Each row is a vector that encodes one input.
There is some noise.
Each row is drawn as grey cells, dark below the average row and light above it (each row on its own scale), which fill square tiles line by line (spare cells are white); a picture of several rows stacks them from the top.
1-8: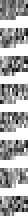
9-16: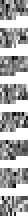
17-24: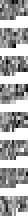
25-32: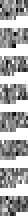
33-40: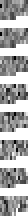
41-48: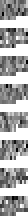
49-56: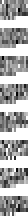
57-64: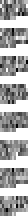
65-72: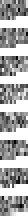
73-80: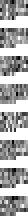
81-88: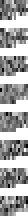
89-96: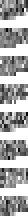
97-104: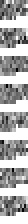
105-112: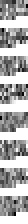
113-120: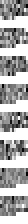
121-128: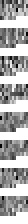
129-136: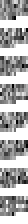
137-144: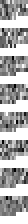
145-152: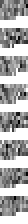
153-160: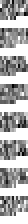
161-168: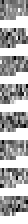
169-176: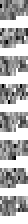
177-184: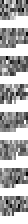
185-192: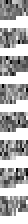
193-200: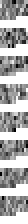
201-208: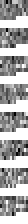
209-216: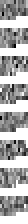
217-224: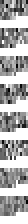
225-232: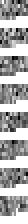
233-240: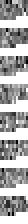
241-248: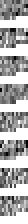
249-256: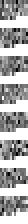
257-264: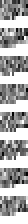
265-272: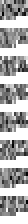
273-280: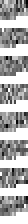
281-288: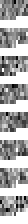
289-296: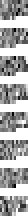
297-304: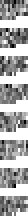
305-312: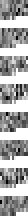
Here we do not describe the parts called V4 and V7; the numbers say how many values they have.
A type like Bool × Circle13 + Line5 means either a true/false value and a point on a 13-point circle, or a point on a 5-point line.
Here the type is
Bool × (Tree10 + V7) + V4.
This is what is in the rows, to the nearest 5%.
About 85% of them hold a true/false value, together with either a node of a 10-node tree, or a value of V7. The rest hold a value of V4.
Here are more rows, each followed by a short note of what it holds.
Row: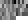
a true/false value and a value of V7
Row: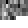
a value of V4
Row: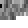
a value of V4
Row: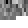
a value of V4
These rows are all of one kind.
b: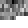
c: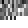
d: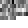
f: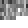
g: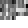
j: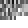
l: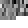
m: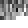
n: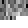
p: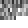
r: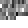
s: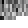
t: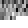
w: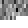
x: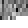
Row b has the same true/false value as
d, g, l and r.
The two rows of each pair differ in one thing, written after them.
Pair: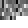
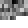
the true/false value
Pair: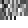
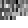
the value of V7
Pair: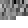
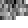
the value of V7
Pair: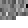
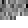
the true/false value
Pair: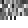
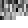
the value of V7
